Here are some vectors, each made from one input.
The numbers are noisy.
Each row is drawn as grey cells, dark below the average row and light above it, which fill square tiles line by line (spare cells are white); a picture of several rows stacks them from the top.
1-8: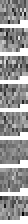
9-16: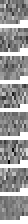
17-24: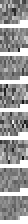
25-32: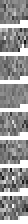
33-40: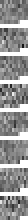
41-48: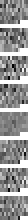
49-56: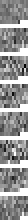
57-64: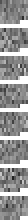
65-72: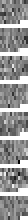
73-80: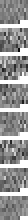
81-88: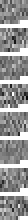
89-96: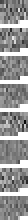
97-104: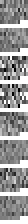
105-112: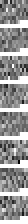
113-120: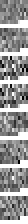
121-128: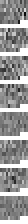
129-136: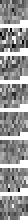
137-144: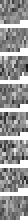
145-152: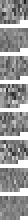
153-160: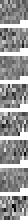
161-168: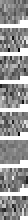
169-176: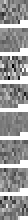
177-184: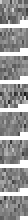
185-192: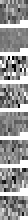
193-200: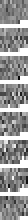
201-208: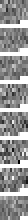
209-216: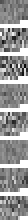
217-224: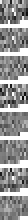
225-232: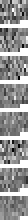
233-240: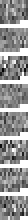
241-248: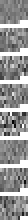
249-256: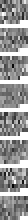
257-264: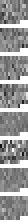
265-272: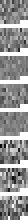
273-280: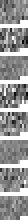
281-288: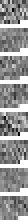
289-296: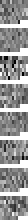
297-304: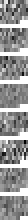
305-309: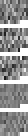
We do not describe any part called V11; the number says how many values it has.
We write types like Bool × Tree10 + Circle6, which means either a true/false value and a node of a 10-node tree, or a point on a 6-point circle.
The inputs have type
Bool × (Line7 + Line8 × (Tree15 + Unit) × V11).
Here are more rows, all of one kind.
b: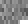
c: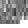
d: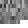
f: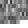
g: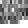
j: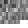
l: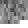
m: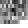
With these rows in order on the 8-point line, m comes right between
c and d.
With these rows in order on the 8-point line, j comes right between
b and d.
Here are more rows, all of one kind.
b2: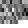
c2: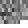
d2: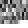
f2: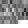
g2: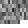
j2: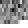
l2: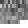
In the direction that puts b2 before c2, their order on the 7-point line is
l2, g2, j2, f2, d2, b2, c2.
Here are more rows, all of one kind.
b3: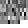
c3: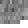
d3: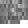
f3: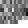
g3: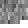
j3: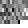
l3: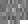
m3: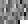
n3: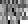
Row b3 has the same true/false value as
f3, l3 and m3.
